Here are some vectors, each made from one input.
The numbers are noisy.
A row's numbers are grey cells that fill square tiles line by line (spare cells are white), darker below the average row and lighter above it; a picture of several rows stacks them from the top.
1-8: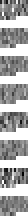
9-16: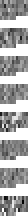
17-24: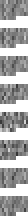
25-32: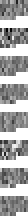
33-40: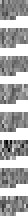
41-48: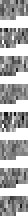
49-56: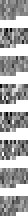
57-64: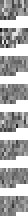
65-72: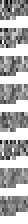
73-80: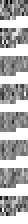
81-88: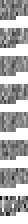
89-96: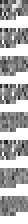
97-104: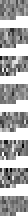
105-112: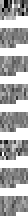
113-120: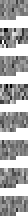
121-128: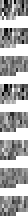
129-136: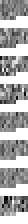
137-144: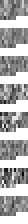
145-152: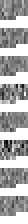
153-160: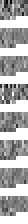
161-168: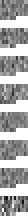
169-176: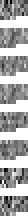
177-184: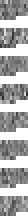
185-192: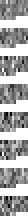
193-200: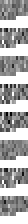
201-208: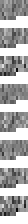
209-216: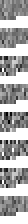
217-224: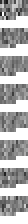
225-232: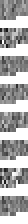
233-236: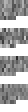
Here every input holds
either a point on a 6-point line, or a list of up to three points on a 5-point line.
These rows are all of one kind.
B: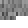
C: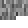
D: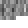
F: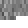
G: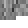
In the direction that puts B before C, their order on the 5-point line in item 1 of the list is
G, D, F, B, C.
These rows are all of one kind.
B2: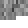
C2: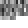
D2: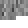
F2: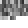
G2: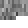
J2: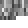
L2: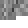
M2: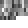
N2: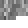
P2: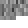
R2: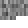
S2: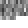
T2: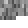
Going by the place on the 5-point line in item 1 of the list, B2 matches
C2, D2, L2 and P2.
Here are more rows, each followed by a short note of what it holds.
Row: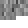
a list of three items
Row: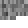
a list of two items
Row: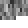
the empty list
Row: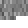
a list of two items
